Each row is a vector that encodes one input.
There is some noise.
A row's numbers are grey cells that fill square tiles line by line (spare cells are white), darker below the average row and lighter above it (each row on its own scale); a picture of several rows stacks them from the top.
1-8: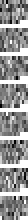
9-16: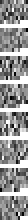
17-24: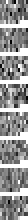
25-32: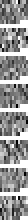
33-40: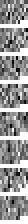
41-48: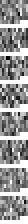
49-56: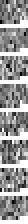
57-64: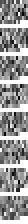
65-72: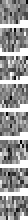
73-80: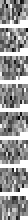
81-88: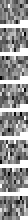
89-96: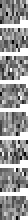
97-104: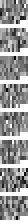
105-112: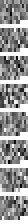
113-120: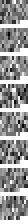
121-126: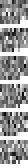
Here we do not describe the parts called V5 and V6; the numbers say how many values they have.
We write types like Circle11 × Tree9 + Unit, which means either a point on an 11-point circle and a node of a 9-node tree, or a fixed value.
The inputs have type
(Bool × Line4 + V6) × V5.
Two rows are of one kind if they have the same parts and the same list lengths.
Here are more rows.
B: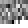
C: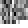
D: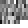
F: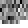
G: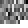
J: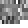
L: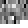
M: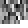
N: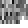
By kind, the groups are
B, F, J, N
C, D, G, L, M

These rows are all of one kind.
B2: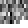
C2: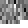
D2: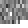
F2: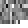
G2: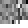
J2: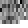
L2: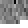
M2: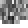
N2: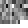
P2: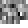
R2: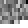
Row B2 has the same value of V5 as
D2, F2 and N2.
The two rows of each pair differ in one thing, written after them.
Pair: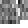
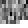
the value of V5
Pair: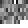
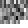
the value of V5
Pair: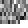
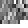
the true/false value
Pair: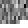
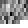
the place on the 4-point line
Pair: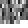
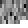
the place on the 4-point line
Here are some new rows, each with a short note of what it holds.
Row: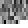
a value of V5 and a value of V6
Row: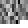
a value of V5 and a value of V6
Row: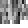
a value of V5 and a value of V6
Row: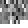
a point on a 4-point line, a true/false value and a value of V5
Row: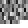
a value of V5 and a value of V6
